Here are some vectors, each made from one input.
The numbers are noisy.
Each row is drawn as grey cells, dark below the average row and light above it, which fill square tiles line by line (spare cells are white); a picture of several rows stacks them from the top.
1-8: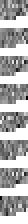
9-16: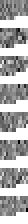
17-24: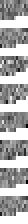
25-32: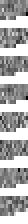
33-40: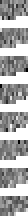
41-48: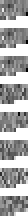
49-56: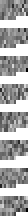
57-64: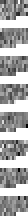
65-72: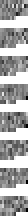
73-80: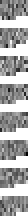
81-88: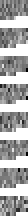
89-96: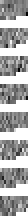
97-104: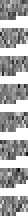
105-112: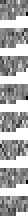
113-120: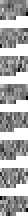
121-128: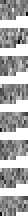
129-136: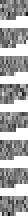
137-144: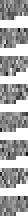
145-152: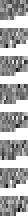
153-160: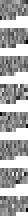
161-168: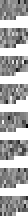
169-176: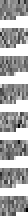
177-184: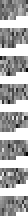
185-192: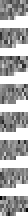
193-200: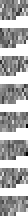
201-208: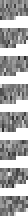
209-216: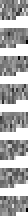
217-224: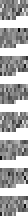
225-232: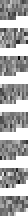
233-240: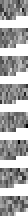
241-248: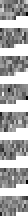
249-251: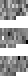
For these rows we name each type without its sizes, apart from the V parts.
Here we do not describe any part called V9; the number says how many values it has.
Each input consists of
a value of V9, together with a list of items, each a point on a line and a true/false value.
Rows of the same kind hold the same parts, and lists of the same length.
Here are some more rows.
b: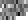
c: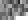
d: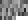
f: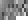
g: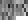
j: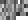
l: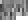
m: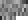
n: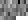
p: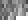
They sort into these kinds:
b, j
c, d, f, g, l, m, p
n

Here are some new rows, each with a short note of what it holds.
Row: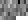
a value of V9, together with a list of one item
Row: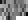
a value of V9, together with a list of one item
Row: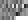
a value of V9, together with the empty list
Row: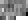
a value of V9, together with a list of two items
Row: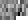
a value of V9, together with the empty list
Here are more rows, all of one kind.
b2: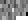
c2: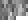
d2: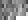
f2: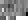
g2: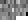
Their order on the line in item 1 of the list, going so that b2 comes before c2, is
b2, c2, g2, d2, f2.
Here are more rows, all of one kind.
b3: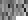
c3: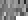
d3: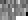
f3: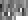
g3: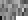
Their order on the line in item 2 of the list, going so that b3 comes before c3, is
f3, g3, b3, c3, d3.
